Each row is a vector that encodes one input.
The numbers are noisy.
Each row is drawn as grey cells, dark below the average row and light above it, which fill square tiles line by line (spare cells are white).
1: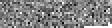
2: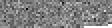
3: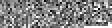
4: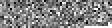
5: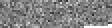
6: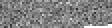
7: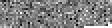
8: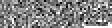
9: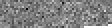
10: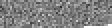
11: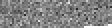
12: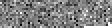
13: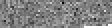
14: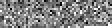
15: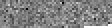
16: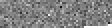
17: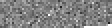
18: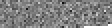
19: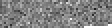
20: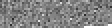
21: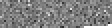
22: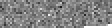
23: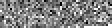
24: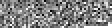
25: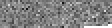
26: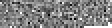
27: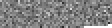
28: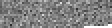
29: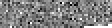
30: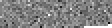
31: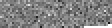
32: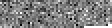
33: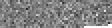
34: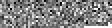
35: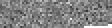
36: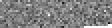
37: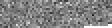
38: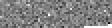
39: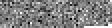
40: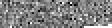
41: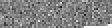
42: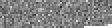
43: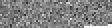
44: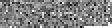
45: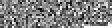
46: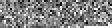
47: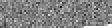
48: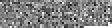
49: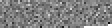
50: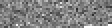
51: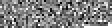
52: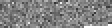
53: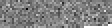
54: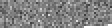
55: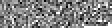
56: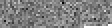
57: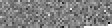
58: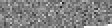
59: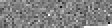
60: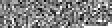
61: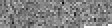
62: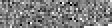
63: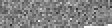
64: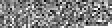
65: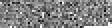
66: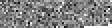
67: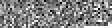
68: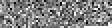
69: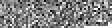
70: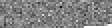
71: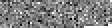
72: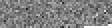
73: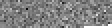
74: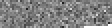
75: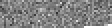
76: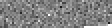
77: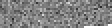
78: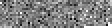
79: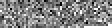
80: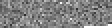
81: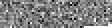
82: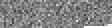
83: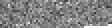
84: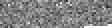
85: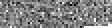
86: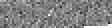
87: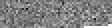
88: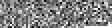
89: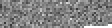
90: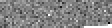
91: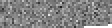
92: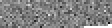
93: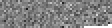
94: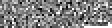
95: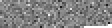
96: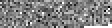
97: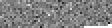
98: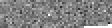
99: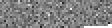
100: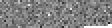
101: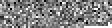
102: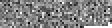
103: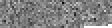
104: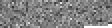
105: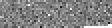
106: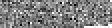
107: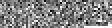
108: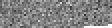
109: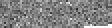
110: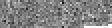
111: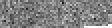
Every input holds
either a point on a 5-point line, or a point on an 11-point line and a true/false value.
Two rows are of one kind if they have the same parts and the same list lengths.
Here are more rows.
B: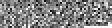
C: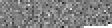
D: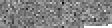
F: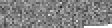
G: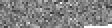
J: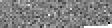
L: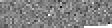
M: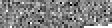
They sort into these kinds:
B
C, D, F, G, J, L, M

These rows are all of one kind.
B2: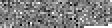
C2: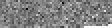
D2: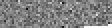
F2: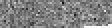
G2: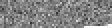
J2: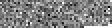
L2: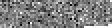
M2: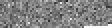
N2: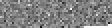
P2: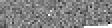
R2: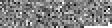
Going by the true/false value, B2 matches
J2, L2 and R2.
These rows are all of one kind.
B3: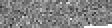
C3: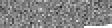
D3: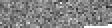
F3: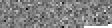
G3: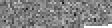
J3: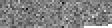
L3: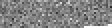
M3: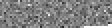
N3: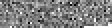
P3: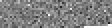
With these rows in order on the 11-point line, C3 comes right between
L3 and N3.
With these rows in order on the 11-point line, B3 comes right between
D3 and L3.
